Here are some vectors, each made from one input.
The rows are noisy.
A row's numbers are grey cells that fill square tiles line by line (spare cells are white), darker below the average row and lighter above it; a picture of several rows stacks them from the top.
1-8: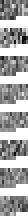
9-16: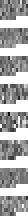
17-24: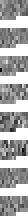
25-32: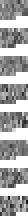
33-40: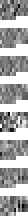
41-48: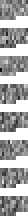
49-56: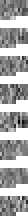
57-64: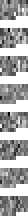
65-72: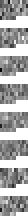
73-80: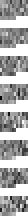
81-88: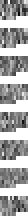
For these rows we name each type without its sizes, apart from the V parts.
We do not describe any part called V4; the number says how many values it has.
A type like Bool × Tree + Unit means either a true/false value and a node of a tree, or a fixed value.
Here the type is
Bool × V4 + List(Line).
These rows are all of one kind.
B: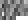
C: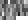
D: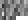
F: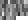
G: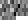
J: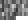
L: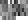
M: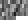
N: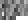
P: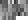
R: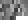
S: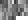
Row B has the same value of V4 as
C, D, F and N.
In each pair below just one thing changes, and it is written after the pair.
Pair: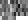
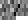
the true/false value
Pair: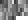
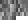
the value of V4
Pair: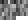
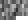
the true/false value
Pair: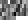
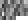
the value of V4
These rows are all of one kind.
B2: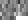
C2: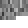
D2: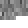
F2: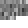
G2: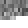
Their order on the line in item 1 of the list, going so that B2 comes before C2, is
B2, D2, G2, F2, C2.
